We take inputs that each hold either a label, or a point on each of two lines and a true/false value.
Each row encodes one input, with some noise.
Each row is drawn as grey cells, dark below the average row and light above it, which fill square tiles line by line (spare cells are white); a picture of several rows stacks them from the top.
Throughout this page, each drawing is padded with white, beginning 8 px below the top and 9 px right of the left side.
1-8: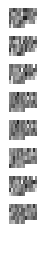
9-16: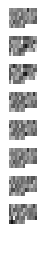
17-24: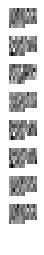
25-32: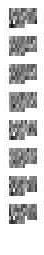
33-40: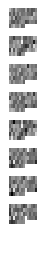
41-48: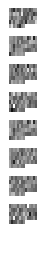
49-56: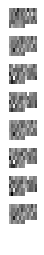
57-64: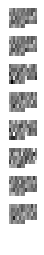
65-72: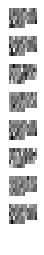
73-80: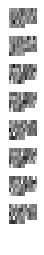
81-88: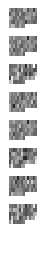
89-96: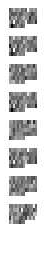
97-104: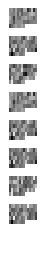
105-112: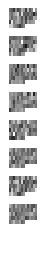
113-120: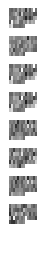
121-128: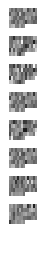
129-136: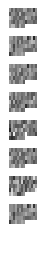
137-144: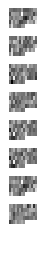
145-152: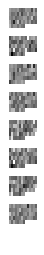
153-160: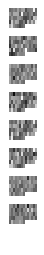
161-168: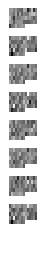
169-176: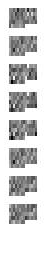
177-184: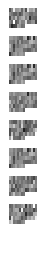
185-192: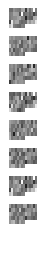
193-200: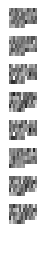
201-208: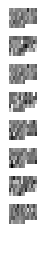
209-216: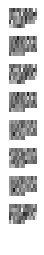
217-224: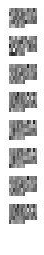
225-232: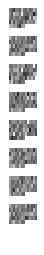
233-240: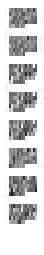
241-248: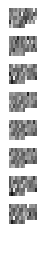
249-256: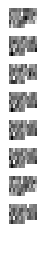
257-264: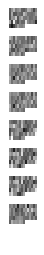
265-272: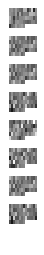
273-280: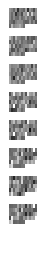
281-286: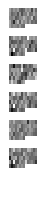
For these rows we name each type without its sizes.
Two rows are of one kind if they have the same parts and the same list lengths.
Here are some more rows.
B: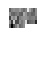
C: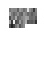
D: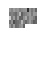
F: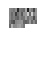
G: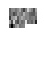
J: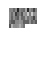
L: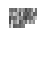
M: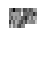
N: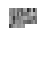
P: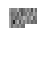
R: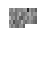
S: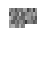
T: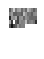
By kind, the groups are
B, C, G, L, M, T
D, F, J, N, P, R, S

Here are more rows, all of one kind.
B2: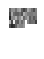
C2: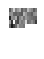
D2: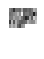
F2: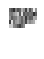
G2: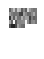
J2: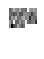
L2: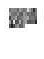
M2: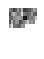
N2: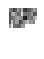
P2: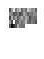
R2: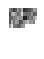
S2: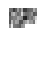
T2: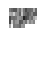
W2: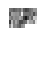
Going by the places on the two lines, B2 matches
M2, N2, R2 and S2.
